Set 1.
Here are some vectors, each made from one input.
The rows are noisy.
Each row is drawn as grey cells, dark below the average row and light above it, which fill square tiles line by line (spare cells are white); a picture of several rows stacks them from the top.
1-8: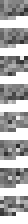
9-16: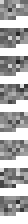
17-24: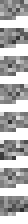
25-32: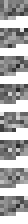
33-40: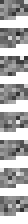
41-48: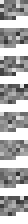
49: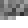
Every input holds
a point on an 8-point line.
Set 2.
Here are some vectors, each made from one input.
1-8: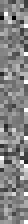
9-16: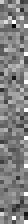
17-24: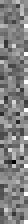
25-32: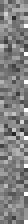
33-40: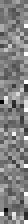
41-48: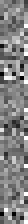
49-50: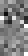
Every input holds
one of 6 labels.
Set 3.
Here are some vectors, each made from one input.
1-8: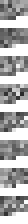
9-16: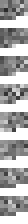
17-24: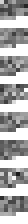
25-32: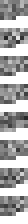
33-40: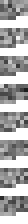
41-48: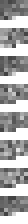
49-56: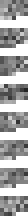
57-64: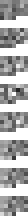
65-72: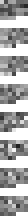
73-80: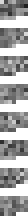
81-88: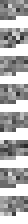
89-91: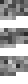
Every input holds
a node of a 15-node tree.
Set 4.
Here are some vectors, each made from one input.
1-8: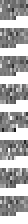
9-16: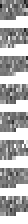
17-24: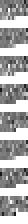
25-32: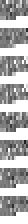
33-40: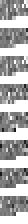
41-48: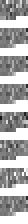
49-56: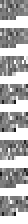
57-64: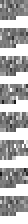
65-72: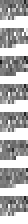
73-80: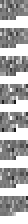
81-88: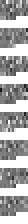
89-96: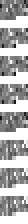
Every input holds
one of 8 labels.
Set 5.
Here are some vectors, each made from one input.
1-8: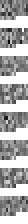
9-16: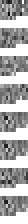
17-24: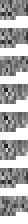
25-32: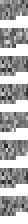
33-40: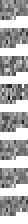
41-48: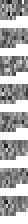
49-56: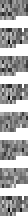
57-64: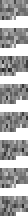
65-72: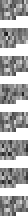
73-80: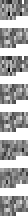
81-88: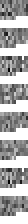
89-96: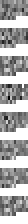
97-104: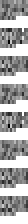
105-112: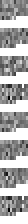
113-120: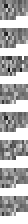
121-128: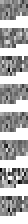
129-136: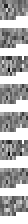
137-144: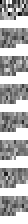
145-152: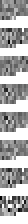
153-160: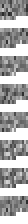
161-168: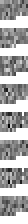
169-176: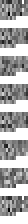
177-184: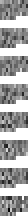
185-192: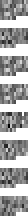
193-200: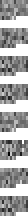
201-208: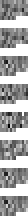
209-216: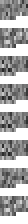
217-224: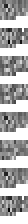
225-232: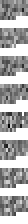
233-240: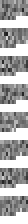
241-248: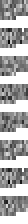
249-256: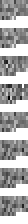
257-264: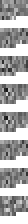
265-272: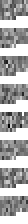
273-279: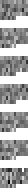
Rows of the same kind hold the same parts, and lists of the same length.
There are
2 kinds of row.
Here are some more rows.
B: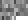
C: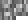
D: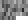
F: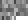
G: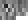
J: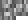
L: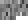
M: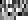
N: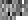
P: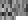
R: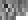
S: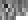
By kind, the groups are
B, C, D, F, G, J, L, N, P, R, S
M

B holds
a node of a 7-node tree.
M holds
a fixed value.
